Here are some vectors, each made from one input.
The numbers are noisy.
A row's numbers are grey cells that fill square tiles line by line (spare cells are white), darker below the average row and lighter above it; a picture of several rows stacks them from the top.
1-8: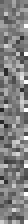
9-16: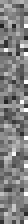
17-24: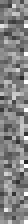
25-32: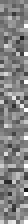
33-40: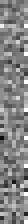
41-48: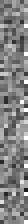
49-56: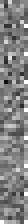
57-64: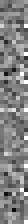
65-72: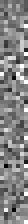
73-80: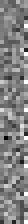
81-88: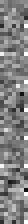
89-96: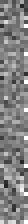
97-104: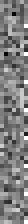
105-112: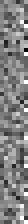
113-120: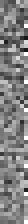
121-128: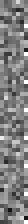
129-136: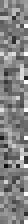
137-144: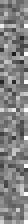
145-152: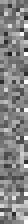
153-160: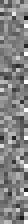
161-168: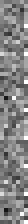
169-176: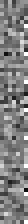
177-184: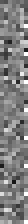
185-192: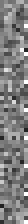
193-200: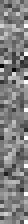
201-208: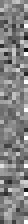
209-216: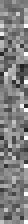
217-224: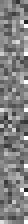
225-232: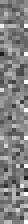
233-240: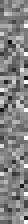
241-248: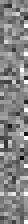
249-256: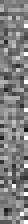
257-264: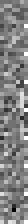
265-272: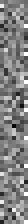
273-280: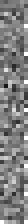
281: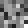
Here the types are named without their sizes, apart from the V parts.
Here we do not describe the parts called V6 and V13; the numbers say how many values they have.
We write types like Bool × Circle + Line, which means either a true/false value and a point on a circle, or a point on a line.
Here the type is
Bool × V13 + Tree × V6.
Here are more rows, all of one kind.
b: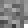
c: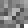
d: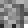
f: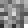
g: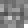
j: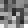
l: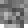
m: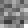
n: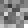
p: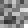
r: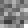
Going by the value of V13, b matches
m, p and r.
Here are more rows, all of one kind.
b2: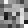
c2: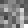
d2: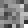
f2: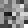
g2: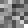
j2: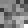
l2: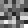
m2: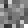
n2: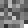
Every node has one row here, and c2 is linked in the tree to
d2 and l2.
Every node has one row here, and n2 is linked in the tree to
m2.
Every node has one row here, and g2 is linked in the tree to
b2 and d2.
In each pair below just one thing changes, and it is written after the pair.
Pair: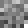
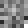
the value of V13
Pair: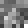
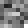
the true/false value
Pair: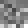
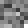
the value of V13
